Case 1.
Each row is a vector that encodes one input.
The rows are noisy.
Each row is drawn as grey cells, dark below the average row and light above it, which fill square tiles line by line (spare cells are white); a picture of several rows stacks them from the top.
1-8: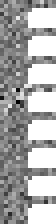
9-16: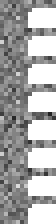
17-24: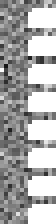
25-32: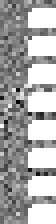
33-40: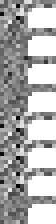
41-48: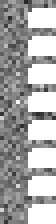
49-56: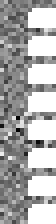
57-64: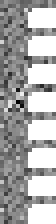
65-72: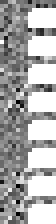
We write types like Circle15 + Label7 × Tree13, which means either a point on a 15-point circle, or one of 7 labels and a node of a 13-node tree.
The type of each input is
Bool × (Tree8 + Unit).
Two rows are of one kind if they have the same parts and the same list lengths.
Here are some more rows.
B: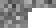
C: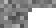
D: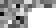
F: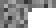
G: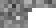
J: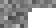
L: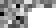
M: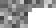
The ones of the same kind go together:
B, C, F, G, J, M
D, L

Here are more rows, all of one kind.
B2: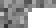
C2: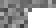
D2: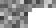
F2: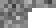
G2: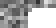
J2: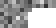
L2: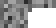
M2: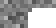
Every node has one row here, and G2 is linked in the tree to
D2.
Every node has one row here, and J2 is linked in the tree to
L2.
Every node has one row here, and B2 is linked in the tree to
C2 and D2.
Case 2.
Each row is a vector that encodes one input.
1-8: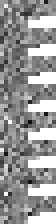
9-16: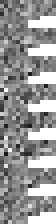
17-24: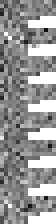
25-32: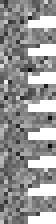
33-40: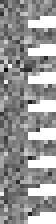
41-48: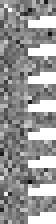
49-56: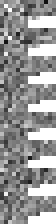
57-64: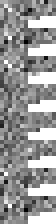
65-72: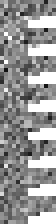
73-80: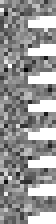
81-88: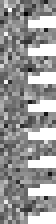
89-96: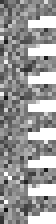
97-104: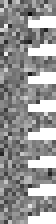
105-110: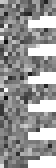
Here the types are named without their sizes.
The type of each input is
Circle + Label.
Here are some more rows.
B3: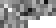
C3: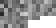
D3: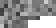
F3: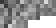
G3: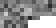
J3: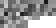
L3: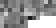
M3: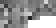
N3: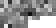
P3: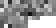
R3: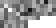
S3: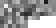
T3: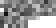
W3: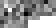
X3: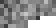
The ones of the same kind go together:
B3, J3, N3, P3, R3, S3, T3, W3
C3, D3, F3, G3, L3, M3, X3

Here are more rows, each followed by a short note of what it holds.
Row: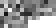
a label
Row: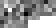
a label
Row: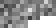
a point on a circle
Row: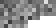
a point on a circle
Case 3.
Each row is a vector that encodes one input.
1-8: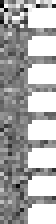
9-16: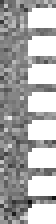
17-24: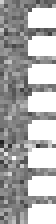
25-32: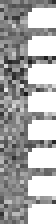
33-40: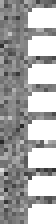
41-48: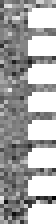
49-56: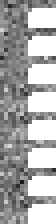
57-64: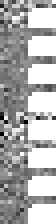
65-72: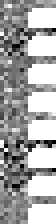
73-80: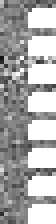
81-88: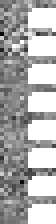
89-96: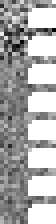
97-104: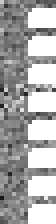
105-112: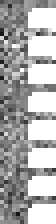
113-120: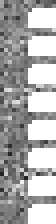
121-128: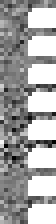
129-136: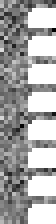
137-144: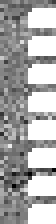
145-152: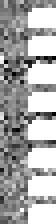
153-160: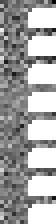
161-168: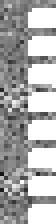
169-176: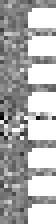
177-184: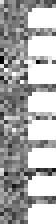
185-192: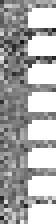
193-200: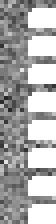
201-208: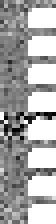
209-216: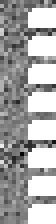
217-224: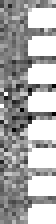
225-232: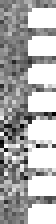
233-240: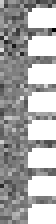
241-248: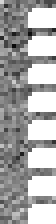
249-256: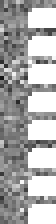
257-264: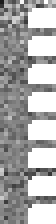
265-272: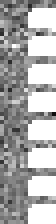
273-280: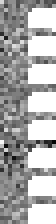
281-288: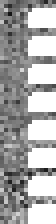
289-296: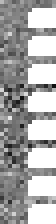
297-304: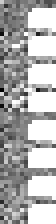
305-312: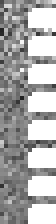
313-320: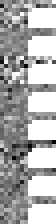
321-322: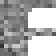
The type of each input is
(Bool × Bool × Bool + Unit) × Label6.
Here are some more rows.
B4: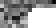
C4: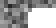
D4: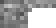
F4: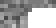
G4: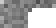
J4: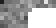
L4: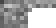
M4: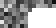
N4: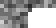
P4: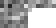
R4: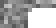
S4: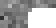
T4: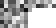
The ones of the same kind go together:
B4, D4, F4, J4, L4
C4, G4, M4, N4, P4, R4, S4, T4

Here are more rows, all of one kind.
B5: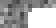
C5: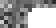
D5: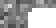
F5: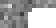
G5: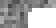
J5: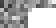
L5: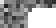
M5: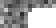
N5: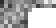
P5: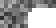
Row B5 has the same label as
G5, J5 and M5.
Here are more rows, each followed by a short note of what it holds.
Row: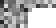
one of 6 labels
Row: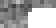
one of 6 labels and three true/false values
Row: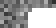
one of 6 labels and three true/false values
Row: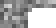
one of 6 labels and three true/false values
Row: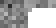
one of 6 labels
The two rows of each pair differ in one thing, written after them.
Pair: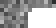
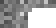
one of the three true/false values
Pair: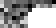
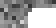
one of the three true/false values
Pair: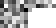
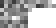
the label
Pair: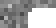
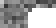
the label
